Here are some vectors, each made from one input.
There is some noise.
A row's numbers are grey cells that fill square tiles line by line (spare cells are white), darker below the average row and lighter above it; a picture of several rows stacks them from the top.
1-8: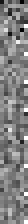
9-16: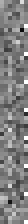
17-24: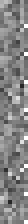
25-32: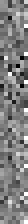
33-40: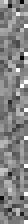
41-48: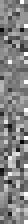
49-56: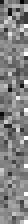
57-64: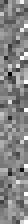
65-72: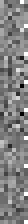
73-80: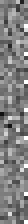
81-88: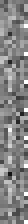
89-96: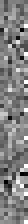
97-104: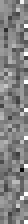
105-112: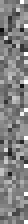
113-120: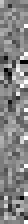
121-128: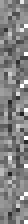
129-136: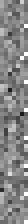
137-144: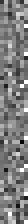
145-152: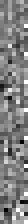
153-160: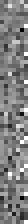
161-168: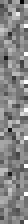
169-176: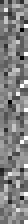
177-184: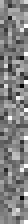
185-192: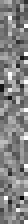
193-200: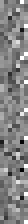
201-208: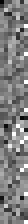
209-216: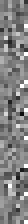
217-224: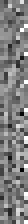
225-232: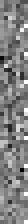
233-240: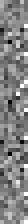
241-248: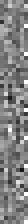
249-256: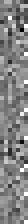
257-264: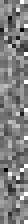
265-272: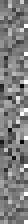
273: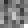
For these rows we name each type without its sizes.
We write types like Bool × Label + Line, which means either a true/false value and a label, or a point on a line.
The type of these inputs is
List(Line).
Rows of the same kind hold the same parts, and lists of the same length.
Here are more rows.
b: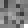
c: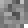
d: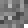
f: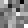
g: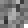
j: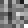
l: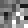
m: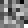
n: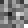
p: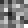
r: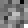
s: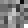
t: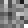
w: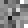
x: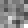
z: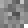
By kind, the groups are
b, d, g, r, s, x
c, f, j, m, n, p, t, w, z
l

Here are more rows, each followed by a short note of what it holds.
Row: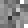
a list of one item
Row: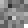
a list of one item
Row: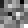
a list of two items
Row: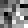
the empty list
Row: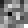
a list of two items
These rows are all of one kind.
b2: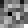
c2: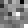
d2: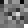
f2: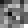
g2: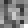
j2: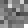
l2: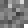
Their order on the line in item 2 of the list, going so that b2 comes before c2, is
d2, l2, g2, j2, f2, b2, c2.
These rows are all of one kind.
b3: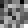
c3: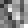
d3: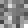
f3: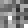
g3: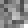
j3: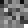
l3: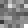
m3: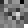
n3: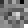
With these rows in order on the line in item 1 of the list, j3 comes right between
b3 and m3.
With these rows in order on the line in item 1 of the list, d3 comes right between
f3 and l3.
